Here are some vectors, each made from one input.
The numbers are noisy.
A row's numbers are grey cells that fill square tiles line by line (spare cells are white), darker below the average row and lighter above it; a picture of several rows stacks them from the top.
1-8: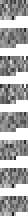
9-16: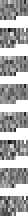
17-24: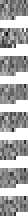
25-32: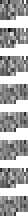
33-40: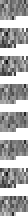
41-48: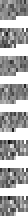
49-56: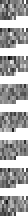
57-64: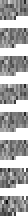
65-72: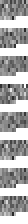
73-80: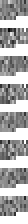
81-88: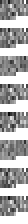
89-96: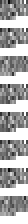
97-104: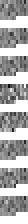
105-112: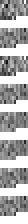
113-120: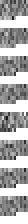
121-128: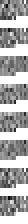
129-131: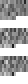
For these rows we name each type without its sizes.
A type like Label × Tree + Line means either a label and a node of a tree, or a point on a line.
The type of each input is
Bool × Line.
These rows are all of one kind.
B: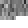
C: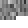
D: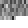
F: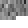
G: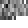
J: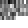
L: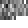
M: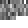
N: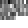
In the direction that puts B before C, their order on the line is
J, D, N, B, F, M, C, L, G.
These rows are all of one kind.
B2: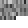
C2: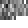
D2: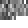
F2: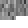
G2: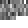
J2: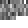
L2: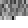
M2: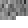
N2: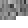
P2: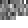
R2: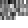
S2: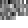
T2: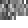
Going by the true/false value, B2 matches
F2, L2, M2 and N2.
